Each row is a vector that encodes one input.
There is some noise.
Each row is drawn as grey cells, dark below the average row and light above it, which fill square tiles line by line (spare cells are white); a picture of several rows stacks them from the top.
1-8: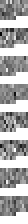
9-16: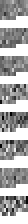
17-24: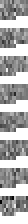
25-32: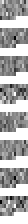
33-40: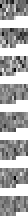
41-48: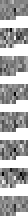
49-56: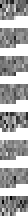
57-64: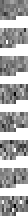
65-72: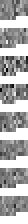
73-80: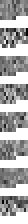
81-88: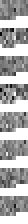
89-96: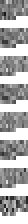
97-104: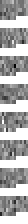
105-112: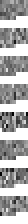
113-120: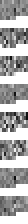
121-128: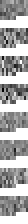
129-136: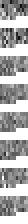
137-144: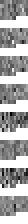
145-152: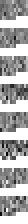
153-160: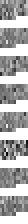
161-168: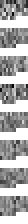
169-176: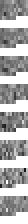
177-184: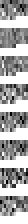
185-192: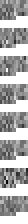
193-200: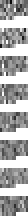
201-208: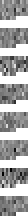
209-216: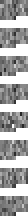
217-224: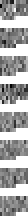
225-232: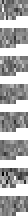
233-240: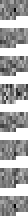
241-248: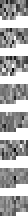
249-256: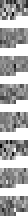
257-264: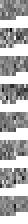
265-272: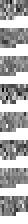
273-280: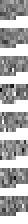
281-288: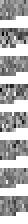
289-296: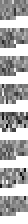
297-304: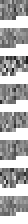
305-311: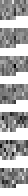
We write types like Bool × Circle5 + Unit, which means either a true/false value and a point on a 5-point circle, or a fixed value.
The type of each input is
List2(Circle10) + Tree10.
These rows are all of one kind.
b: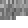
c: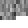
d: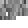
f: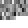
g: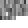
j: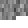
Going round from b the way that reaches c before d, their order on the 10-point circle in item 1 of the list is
b, c, j, f, g, d.
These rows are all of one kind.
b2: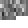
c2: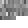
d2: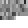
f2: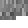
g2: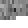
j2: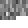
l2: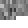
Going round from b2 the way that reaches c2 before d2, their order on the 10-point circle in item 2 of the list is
b2, j2, l2, c2, g2, f2, d2.
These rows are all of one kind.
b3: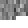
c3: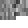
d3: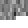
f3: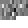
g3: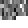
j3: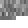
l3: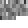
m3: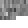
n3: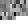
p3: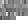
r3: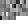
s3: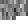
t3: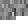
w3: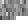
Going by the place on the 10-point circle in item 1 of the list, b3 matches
d3, g3 and s3.
